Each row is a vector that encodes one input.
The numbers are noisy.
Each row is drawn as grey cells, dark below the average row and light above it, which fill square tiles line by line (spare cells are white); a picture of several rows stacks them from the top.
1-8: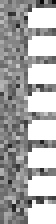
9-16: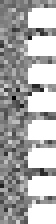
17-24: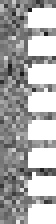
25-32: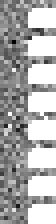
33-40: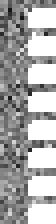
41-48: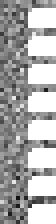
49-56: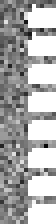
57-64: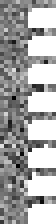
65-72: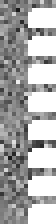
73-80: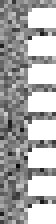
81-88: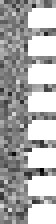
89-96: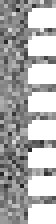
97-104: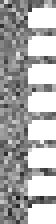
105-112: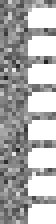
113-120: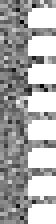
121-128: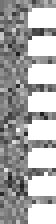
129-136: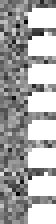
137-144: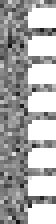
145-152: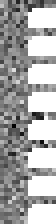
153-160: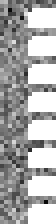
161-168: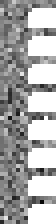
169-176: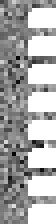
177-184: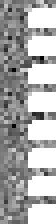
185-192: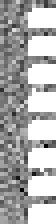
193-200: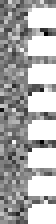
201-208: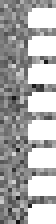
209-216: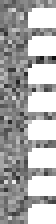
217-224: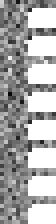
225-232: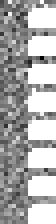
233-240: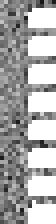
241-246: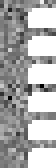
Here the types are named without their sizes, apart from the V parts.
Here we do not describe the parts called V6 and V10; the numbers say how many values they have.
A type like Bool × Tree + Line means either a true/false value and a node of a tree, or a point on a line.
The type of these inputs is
(Bool × (Tree + Unit) × V6 + Line) × V10.
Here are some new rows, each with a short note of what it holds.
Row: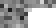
a node of a tree, a true/false value, a value of V6 and a value of V10
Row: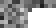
a point on a line and a value of V10
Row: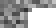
a true/false value, a value of V6 and a value of V10
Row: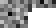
a point on a line and a value of V10
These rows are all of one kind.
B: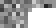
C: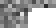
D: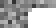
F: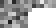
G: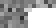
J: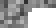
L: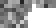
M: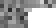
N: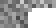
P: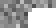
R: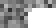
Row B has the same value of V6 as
J, L, M and N.
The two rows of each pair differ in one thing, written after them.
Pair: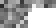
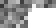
the value of V6
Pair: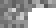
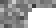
the value of V10
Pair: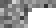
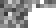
the value of V10
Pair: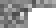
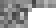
the true/false value
